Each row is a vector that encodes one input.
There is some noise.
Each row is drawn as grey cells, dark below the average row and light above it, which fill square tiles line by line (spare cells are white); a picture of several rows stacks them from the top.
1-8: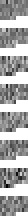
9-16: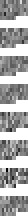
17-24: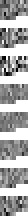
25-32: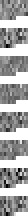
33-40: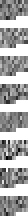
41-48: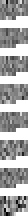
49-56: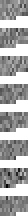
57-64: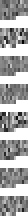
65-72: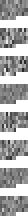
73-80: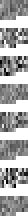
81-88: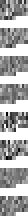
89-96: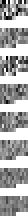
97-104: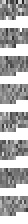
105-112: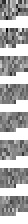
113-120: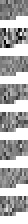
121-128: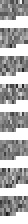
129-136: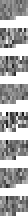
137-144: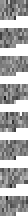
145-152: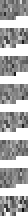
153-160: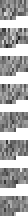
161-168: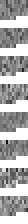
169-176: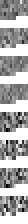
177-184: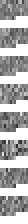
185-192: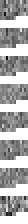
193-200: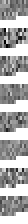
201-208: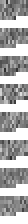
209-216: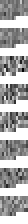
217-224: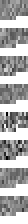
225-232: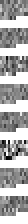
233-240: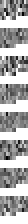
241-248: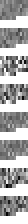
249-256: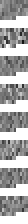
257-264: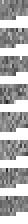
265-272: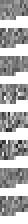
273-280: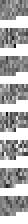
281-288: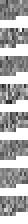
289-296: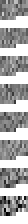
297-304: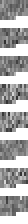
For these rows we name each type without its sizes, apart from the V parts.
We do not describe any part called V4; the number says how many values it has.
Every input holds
either a point on a line, or a list of items, each a true/false value and a value of V4.
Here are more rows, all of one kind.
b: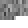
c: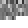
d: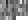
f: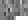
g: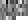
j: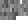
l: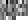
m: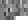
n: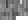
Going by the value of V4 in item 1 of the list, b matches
c, g and l.
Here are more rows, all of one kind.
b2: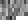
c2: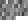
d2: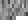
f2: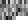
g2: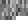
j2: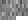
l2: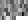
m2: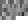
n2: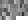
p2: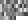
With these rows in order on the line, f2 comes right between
d2 and g2.
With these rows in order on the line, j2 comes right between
g2 and l2.
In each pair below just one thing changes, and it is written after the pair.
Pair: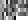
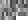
the true/false value in item 1 of the list
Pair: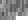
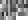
the true/false value in item 2 of the list
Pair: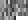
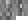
the true/false value in item 1 of the list
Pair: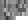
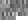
the value of V4 in item 1 of the list
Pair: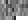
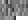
the value of V4 in item 2 of the list
